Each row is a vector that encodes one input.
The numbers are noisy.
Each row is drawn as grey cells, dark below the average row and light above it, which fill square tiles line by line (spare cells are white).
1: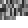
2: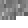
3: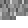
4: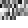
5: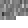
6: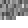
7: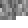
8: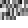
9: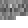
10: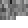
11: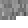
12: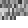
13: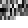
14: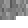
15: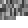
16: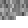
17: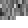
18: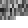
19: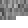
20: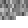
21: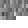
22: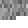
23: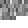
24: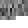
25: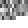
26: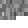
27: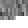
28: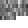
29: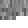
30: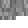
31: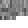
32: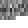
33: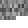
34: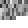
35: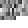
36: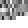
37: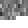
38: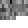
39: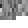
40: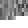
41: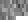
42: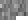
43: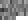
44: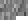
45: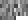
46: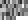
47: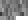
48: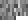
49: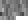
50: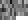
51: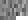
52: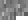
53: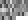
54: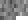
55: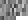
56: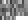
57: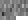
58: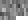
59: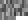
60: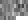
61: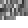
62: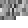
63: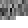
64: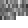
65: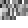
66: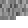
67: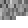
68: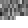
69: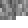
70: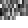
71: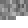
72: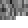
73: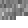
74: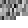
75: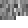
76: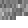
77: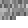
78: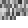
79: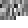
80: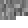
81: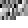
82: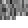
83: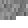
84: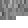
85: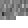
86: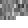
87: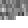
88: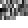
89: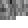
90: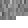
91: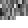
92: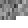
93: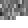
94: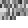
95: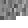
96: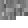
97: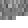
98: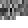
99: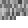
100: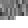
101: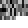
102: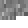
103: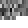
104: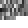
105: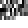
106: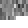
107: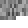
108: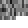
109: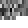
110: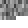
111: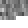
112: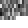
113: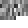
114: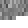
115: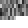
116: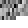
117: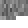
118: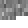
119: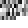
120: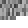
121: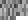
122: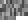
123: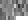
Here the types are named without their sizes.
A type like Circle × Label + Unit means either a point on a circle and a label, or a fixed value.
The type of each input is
Bool × Bool × Bool × Bool + List(Line).
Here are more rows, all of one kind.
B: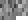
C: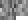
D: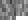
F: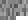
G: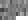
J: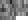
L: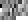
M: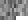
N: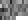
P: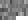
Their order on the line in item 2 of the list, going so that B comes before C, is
B, N, J, G, F, P, M, D, C, L.
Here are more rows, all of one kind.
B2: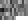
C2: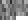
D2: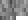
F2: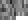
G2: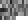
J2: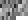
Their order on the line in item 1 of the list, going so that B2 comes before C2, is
B2, G2, D2, C2, F2, J2.
